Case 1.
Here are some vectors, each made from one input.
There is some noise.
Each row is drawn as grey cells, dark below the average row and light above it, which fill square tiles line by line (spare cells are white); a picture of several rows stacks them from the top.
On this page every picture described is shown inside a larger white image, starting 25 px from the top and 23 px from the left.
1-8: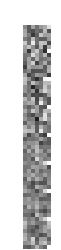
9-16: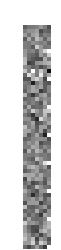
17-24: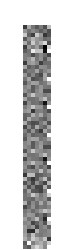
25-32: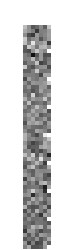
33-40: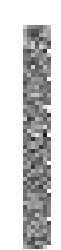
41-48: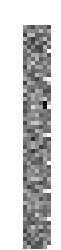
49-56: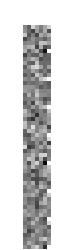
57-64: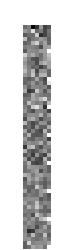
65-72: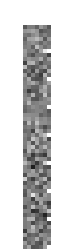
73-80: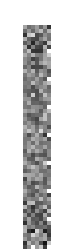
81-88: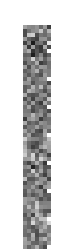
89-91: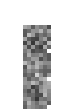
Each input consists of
either a point on each of two 6-point lines, or a point on an 8-point line and a true/false value.
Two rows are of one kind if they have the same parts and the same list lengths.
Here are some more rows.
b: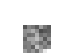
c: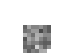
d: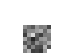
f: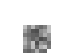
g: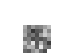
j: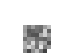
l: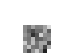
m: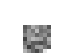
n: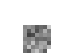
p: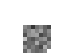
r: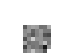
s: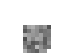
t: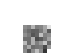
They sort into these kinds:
b, c, d, m, p, s
f, g, j, l, n, r, t

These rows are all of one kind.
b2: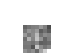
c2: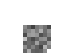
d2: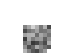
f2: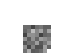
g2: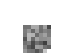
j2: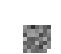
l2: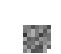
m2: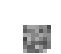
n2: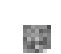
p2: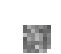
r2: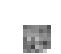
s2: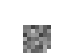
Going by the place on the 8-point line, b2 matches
c2 and n2.
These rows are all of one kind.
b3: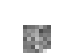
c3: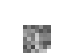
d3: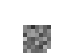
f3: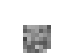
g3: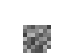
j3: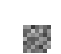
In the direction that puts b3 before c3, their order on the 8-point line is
b3, g3, d3, c3, f3, j3.
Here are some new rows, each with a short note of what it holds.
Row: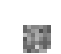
a point on an 8-point line and a true/false value
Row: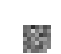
a point on an 8-point line and a true/false value
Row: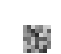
a point on each of two 6-point lines
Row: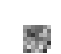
a point on each of two 6-point lines
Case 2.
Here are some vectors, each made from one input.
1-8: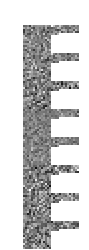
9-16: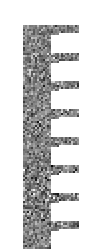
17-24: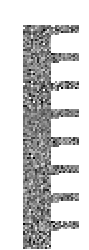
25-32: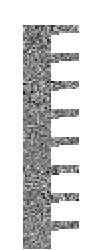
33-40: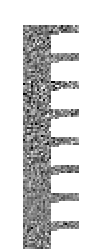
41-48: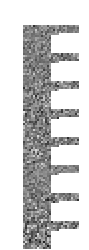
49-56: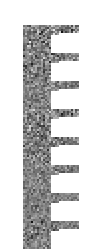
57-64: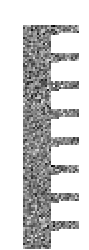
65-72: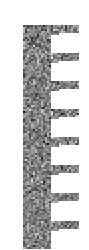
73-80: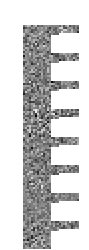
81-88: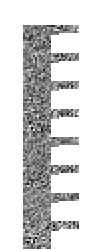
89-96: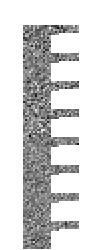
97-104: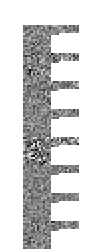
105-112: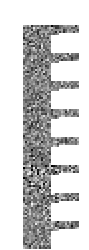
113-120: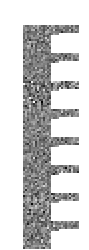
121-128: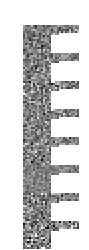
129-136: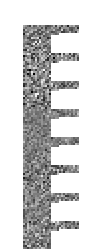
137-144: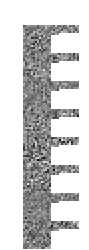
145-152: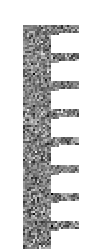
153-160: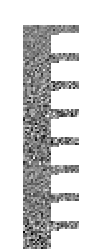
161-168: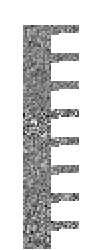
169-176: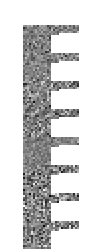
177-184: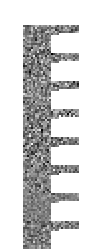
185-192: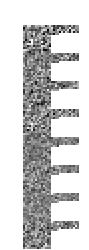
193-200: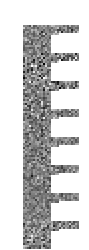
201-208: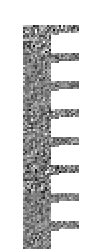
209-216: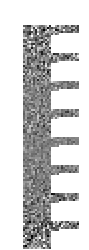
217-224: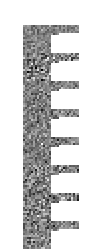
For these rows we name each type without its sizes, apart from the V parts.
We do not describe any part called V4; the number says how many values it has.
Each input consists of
a point on a circle, a point on a line and a value of V4.
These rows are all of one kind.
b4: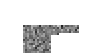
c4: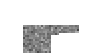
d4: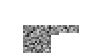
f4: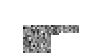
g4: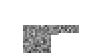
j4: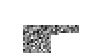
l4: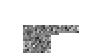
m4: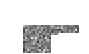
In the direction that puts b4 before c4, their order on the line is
b4, c4, f4, d4, l4, j4, m4, g4.
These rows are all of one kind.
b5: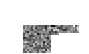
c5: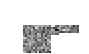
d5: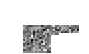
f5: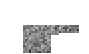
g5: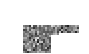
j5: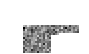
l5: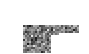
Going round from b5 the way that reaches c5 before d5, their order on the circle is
b5, l5, c5, d5, g5, f5, j5.
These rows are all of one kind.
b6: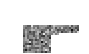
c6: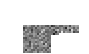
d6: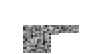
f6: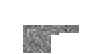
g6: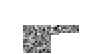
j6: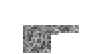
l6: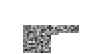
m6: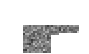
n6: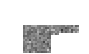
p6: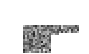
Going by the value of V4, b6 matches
f6, j6 and n6.
